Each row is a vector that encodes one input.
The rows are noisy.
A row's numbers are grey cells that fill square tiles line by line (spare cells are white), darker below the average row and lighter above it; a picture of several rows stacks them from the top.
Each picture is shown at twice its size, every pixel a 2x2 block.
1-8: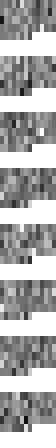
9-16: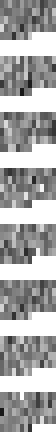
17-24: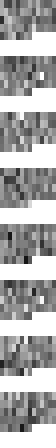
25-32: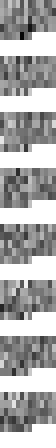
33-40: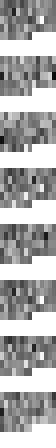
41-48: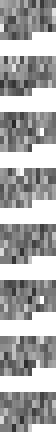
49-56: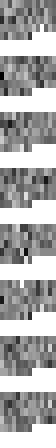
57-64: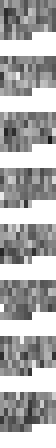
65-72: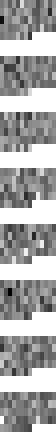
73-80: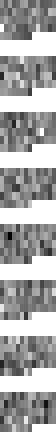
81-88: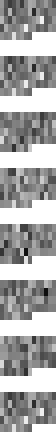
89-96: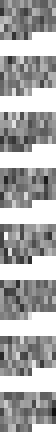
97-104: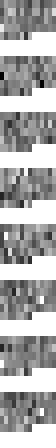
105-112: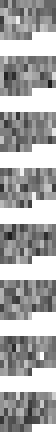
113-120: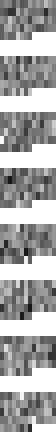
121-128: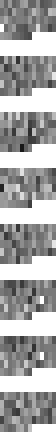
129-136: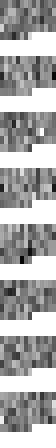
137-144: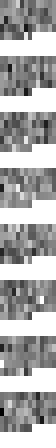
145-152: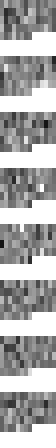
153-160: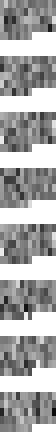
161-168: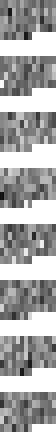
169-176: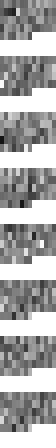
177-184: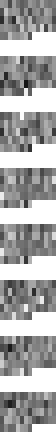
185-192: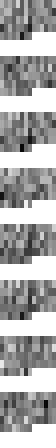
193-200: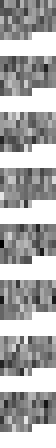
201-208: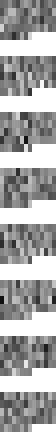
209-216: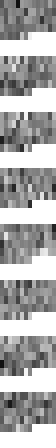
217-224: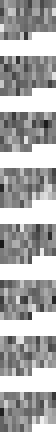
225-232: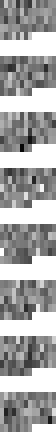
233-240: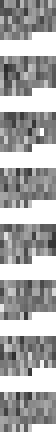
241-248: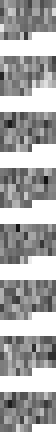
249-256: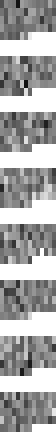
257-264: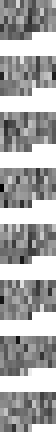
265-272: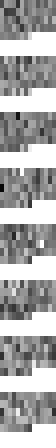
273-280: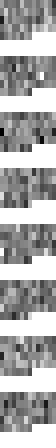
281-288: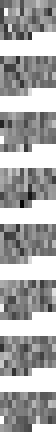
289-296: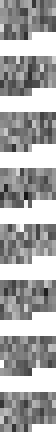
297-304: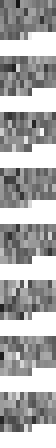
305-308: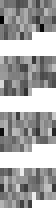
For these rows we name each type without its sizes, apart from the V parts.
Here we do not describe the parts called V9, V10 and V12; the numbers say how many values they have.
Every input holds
either a node of a tree, or a true/false value and a value of V12, or a value of V9 and a value of V10, or a list of points on a line.
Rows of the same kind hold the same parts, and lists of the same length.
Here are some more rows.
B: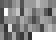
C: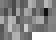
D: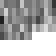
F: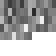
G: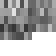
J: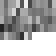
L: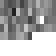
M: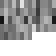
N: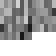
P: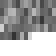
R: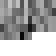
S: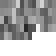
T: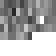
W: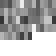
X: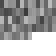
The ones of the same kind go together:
B
C
D, M, W
F, L, T
G, J, N, R, S
P, X

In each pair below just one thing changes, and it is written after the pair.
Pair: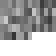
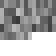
the true/false value
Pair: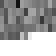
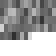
the true/false value
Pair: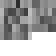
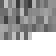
the value of V12
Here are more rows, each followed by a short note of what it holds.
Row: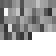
the empty list
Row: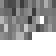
a list of one item
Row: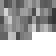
a value of V9 and a value of V10
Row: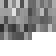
a node of a tree
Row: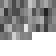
a list of two items
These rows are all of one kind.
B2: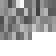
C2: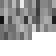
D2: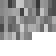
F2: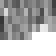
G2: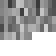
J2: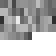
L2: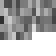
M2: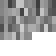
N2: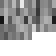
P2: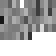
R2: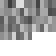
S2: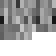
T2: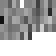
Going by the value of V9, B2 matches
D2, G2, M2 and R2.
